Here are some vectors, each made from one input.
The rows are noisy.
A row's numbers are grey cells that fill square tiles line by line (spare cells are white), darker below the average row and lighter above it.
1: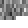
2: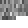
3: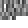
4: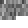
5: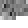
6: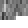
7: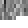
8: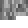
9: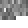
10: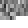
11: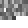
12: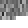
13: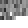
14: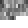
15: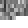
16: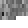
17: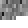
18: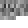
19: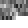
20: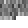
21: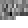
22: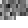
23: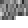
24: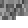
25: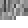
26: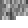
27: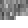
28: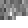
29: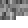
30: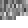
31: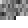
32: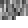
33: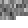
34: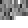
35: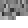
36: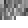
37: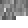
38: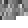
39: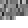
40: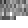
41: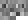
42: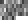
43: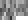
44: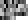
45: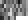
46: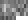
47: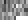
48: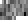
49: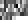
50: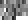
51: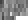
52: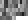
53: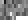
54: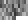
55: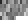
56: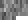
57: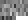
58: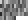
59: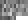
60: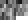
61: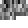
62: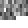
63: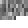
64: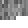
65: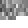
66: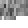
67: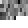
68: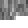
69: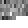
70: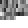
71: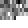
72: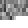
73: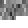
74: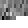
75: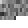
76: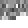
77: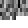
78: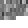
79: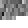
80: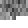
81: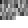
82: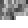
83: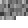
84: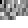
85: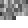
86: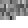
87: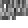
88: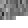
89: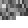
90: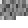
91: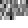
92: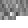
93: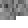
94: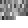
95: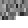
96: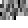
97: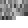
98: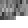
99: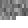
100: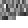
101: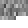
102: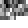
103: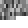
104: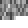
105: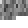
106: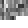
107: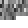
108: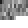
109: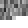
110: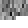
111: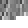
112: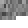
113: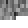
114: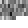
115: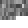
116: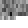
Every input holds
a point on a 5-point line, together with either a point on a 6-point line, or three true/false values.
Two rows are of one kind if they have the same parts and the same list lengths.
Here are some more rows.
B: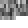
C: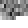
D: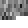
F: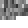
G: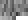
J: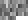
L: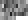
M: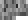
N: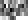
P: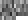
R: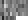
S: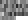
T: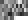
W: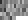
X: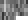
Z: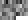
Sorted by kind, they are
B, D, J, N, R, W, X, Z
C, F, G, L, M, P, S, T

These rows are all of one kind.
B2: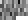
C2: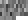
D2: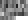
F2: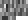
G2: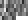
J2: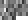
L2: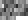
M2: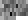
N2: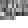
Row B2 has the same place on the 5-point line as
C2, D2 and N2.
